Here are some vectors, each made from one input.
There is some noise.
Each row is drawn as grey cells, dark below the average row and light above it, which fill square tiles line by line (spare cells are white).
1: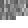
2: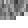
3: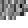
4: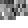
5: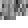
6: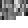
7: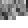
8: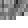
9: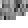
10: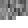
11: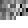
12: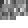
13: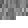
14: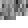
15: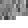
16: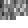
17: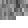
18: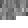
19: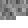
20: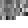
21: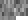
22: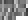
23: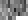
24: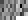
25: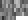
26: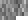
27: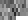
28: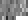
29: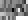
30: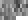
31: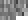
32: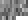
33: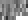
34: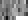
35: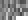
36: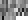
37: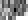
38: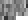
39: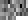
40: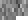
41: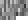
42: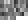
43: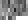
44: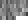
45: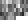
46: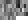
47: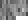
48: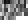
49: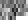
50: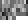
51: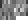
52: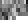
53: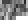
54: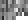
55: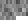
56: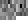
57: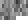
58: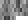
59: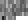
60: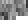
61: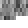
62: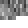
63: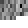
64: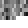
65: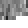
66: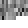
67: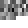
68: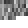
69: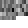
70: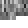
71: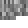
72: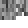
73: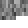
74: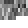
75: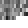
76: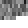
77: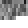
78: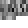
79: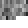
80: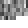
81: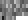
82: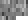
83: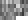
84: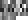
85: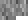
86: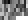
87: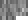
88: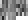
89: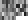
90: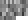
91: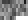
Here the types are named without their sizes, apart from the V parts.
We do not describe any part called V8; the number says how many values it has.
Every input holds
a node of a tree, together with either a point on a line, or a value of V8.
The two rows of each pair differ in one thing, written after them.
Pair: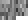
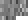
the node of the tree
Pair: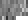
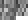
the place on the line
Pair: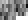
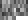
the place on the line
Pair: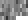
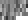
the node of the tree
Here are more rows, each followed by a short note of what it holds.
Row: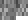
a point on a line and a node of a tree
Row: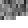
a node of a tree and a value of V8
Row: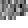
a node of a tree and a value of V8
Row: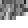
a node of a tree and a value of V8
